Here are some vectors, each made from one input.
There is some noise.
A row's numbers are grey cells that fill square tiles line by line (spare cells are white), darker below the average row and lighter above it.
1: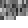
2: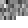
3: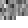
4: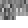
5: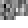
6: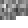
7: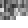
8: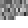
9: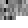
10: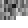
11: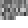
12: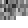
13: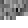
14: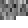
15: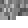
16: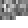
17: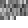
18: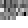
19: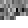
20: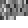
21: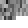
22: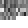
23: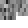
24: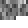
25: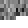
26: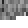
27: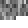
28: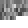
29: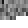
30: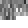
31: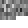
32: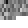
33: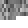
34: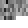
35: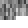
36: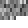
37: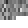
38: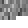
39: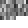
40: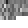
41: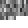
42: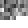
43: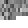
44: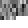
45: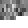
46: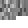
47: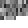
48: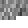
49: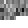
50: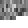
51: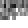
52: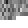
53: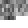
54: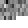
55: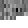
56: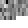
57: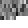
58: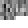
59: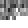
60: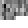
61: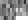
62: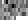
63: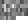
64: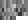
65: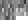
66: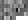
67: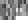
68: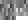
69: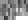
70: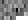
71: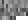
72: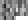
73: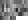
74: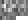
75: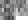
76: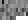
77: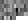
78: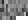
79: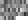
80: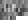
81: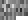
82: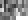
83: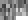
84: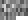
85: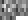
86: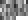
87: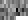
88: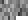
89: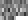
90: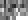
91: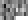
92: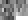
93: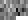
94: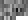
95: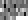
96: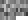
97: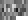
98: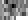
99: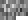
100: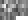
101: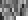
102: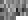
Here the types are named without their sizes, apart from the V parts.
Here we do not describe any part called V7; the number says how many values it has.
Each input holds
a true/false value, together with either a point on a circle, or a value of V7.
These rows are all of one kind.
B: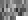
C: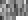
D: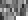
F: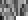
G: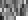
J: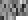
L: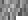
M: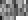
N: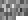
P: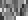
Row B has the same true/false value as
L and N.
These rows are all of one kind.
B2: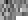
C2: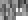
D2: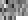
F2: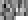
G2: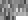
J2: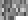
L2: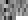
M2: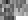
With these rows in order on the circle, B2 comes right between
D2 and J2.
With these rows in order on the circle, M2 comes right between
G2 and L2.
